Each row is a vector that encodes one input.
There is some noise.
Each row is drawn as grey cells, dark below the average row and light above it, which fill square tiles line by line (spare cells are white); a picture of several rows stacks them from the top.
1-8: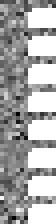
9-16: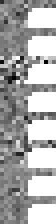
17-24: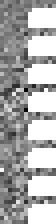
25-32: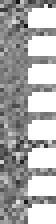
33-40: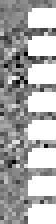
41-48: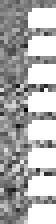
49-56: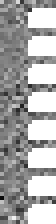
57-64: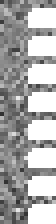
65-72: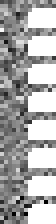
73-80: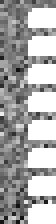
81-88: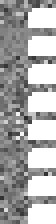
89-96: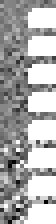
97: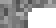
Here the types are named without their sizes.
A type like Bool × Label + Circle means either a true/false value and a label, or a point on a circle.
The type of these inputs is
Bool × Bool × Bool × Bool + Line.
